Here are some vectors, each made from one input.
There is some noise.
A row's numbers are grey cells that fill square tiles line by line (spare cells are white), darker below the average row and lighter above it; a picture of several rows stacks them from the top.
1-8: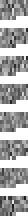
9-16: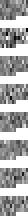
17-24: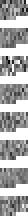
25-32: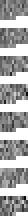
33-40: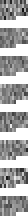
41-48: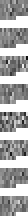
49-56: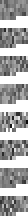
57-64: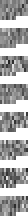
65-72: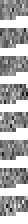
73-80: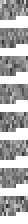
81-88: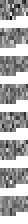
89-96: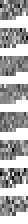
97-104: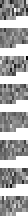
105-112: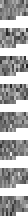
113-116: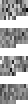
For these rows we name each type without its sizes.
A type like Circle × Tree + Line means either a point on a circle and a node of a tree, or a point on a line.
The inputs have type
Bool × Bool × Bool × (Circle + Label).
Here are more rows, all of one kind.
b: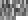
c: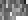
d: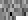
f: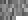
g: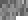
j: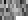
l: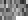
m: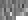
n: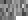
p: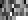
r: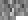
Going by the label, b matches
c and l.
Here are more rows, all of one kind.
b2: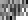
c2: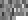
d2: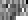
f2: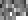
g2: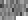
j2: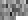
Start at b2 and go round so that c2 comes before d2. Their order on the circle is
b2, g2, j2, c2, d2, f2.
